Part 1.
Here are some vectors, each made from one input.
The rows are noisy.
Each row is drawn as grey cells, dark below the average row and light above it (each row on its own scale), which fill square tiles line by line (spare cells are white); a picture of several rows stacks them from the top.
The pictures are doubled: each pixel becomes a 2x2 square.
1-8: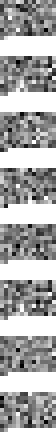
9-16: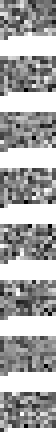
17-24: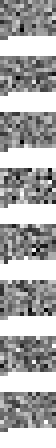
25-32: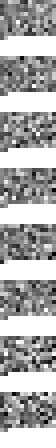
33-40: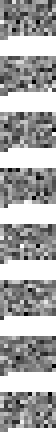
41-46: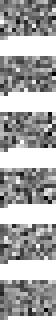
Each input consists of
either a point on a 5-point line, or three true/false values.
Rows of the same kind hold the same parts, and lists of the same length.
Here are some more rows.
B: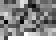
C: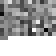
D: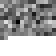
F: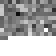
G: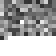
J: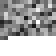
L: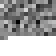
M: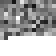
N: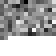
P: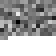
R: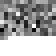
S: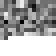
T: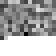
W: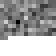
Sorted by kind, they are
B, F, J, M, S
C, D, G, L, N, P, R, T, W

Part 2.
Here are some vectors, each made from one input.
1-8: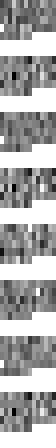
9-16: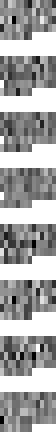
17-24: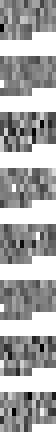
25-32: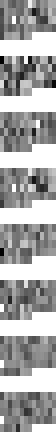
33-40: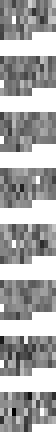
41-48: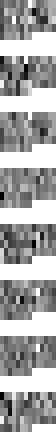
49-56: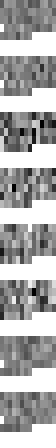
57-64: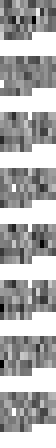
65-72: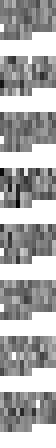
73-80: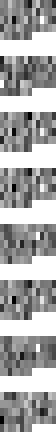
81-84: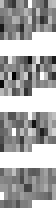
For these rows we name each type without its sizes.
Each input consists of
a true/false value, together with either a fixed value, or a node of a tree.
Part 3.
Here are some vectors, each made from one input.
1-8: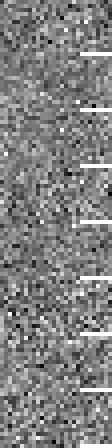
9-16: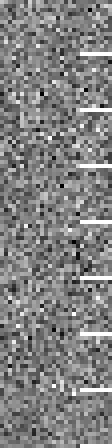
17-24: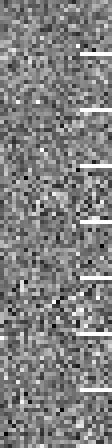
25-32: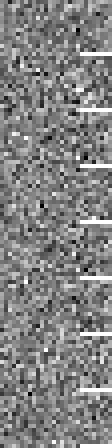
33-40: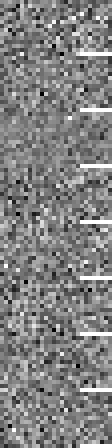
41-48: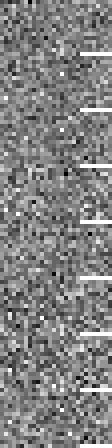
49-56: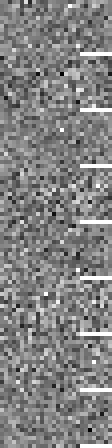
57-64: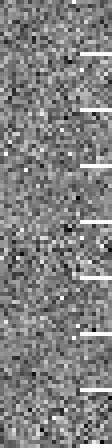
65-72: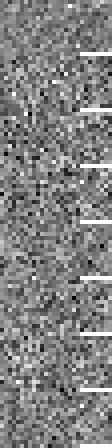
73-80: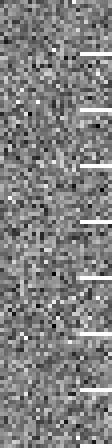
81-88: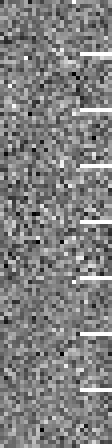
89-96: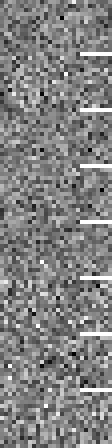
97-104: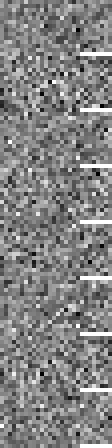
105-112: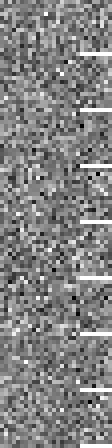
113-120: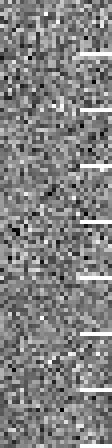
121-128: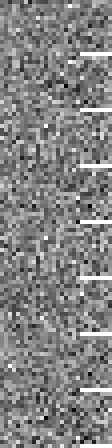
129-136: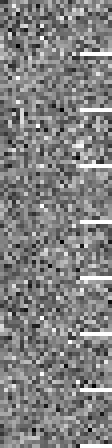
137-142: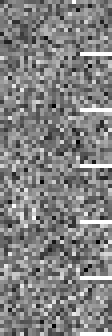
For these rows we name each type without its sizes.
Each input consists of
a list of points on a circle.
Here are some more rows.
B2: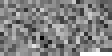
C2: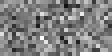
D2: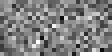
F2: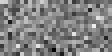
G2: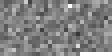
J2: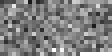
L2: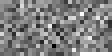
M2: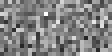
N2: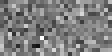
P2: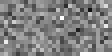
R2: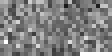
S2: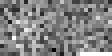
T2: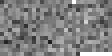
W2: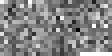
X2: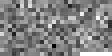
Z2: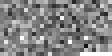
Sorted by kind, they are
B2, D2, F2, G2, P2, R2, S2, W2, Z2
C2, J2, L2, N2, T2, X2
M2

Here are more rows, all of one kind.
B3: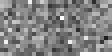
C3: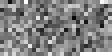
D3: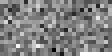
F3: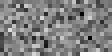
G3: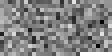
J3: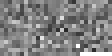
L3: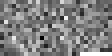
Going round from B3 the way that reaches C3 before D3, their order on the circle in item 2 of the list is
B3, C3, G3, D3, J3, L3, F3.
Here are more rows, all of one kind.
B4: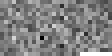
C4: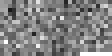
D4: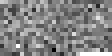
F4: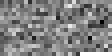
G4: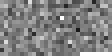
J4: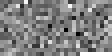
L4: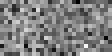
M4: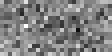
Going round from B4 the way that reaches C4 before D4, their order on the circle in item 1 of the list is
B4, F4, J4, M4, G4, C4, D4, L4.
